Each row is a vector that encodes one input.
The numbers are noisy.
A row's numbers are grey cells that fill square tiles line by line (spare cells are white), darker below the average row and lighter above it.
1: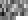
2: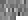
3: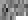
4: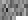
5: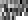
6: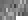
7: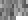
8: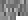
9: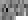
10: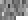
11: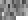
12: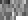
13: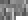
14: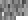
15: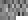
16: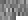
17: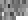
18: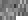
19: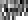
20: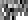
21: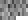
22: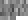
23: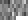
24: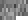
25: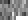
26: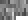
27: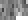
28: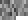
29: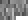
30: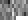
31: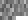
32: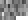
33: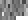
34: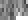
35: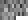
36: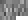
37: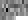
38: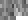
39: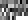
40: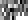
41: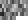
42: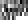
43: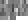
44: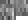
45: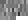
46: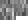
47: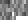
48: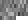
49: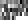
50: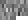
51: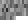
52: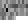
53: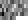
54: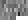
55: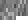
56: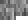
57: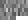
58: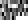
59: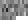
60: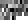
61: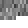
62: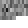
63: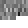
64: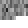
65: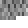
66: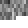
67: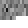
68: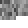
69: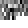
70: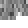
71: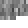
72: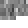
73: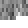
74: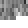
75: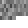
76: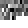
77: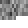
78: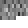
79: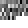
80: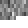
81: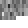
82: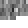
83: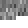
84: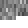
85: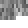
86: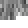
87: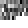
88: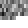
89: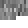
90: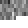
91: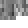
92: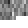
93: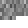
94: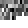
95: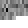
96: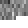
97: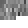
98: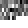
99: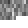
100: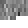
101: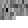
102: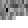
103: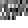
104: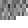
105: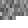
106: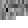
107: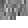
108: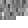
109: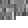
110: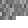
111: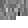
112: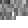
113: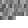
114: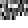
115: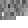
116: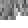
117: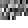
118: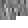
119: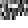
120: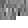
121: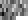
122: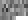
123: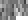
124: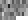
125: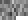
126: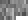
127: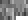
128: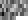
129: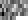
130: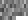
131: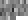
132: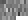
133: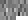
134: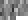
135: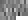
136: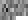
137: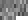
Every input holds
a true/false value, together with either a fixed value, or a node of a 13-node tree.
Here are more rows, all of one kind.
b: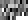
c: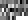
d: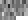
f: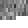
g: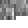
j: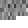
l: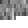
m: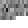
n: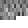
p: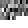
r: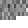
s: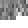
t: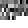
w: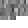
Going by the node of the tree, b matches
g, l and p.
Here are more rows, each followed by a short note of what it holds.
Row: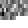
a true/false value
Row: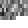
a true/false value
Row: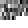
a node of a 13-node tree and a true/false value
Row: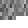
a node of a 13-node tree and a true/false value
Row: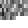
a true/false value
